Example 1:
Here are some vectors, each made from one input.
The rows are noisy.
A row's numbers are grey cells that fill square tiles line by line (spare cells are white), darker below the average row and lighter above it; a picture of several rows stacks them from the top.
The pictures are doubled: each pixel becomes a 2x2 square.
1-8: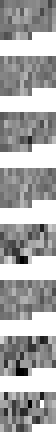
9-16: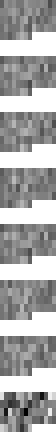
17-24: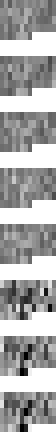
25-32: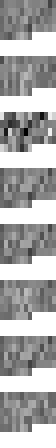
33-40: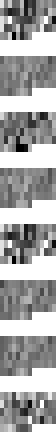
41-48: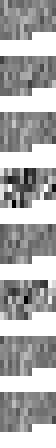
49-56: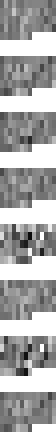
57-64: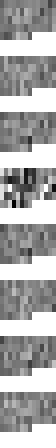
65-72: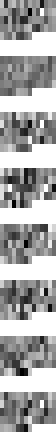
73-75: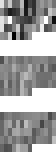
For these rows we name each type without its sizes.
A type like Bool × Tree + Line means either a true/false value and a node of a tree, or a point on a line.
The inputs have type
Line × Line + Tree + Unit.
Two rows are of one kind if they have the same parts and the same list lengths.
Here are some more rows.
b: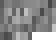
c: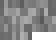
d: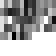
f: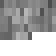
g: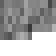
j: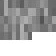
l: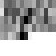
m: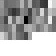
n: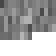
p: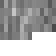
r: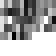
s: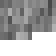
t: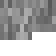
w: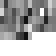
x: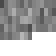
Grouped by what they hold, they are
b, c, f, g, j, n, p, s, t, x
d, r
l, m, w

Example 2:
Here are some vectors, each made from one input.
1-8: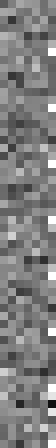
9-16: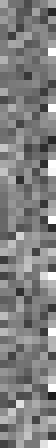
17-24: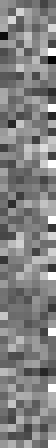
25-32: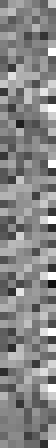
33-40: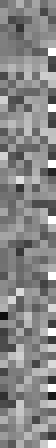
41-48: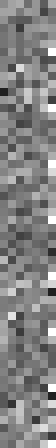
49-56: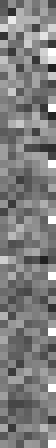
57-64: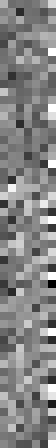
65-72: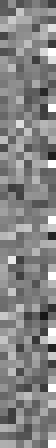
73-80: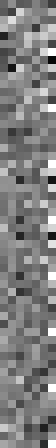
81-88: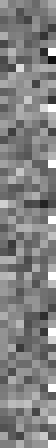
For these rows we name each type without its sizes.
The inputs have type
(Bool × Bool × Bool × Bool + Unit) × Line.
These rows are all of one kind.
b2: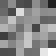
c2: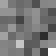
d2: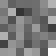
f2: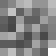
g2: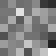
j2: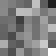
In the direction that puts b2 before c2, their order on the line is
b2, g2, j2, f2, c2, d2.
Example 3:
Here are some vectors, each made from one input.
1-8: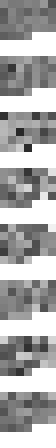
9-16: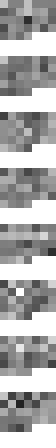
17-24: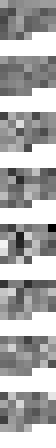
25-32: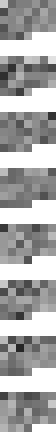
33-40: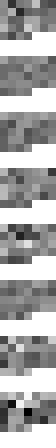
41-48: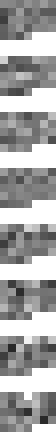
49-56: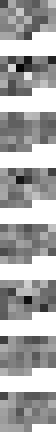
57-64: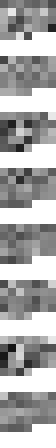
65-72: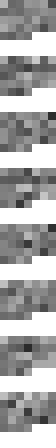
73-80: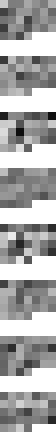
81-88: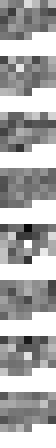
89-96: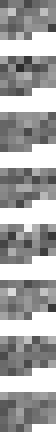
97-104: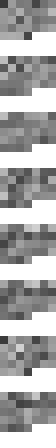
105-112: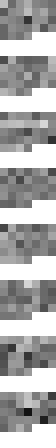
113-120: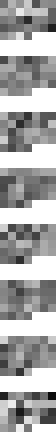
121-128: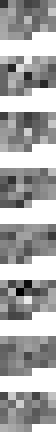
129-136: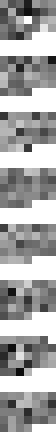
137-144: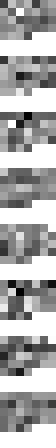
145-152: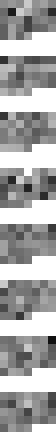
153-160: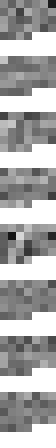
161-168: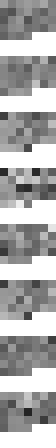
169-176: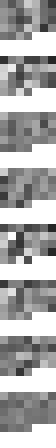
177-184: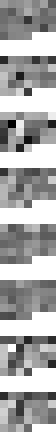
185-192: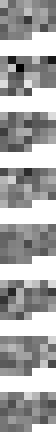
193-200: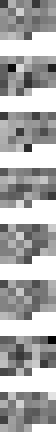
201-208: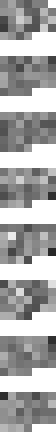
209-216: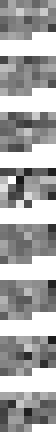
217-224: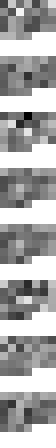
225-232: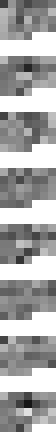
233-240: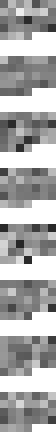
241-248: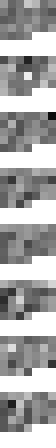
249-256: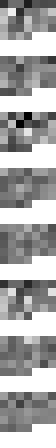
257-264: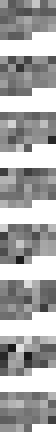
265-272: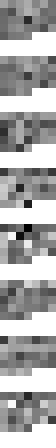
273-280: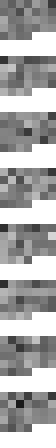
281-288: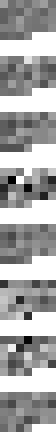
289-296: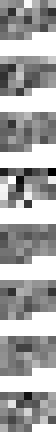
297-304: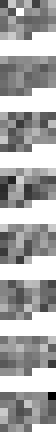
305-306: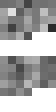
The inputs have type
Label10 + Line9.
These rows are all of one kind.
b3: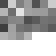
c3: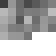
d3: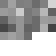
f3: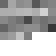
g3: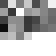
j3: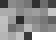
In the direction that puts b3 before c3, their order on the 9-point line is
d3, f3, b3, g3, c3, j3.
